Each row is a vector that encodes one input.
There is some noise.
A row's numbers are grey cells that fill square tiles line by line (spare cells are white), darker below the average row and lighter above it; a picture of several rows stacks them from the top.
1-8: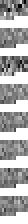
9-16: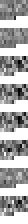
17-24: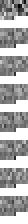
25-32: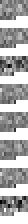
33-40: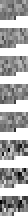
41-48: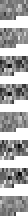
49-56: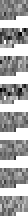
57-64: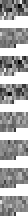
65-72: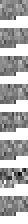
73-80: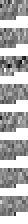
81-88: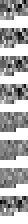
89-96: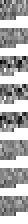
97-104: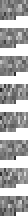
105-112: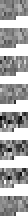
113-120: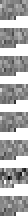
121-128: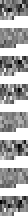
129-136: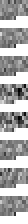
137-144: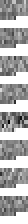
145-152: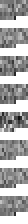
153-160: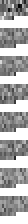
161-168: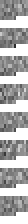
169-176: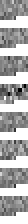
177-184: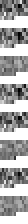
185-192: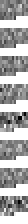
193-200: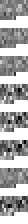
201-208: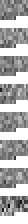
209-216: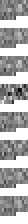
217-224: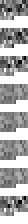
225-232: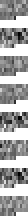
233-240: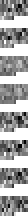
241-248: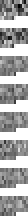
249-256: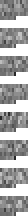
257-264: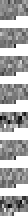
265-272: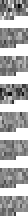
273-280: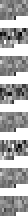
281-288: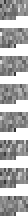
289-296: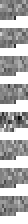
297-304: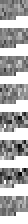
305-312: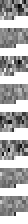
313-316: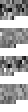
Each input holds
either a fixed value, or a node of a 9-node tree, or a node of a 16-node tree and a true/false value.
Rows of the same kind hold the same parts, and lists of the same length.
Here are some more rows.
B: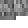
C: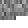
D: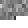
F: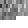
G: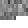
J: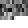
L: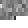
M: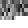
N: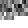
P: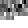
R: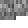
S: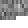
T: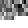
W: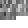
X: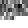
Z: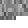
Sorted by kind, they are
B, C, D, F, G, L, R, S, W, Z
J, N, P, T, X
M

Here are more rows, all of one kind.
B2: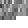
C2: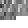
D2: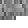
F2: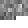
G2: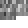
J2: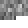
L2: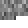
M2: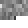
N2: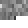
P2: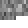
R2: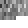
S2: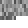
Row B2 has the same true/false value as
C2, G2 and R2.
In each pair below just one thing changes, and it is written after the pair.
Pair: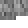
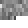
the node of the tree
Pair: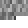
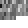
the node of the tree
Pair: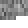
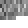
the true/false value
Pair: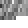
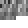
the node of the tree
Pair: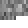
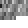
the true/false value
